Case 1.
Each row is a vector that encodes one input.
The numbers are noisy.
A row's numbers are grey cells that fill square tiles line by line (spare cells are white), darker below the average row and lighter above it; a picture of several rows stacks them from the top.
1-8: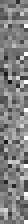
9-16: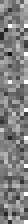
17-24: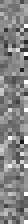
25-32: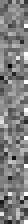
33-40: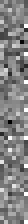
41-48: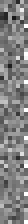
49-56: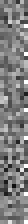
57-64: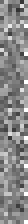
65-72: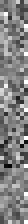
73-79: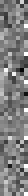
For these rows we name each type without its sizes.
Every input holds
a point on a line.
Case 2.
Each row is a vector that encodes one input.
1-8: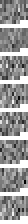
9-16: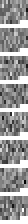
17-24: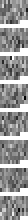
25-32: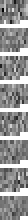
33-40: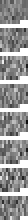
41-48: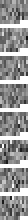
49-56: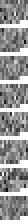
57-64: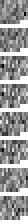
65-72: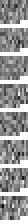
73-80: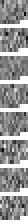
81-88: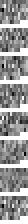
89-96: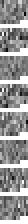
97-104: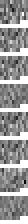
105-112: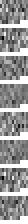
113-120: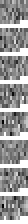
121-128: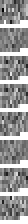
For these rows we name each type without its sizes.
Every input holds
a node of a tree.
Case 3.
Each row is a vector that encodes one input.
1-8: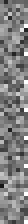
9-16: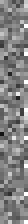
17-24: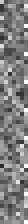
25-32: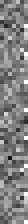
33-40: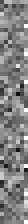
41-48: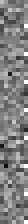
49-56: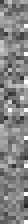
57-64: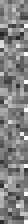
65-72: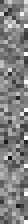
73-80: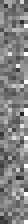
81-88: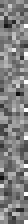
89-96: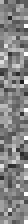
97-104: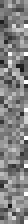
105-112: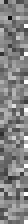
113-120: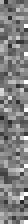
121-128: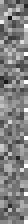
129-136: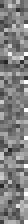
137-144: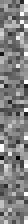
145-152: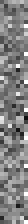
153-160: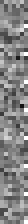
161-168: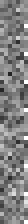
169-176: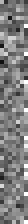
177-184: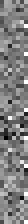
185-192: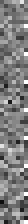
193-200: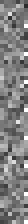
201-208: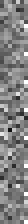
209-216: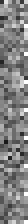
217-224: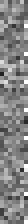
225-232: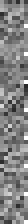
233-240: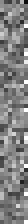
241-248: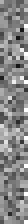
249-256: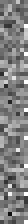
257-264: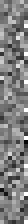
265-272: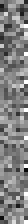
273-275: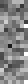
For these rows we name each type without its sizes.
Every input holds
a point on a line.
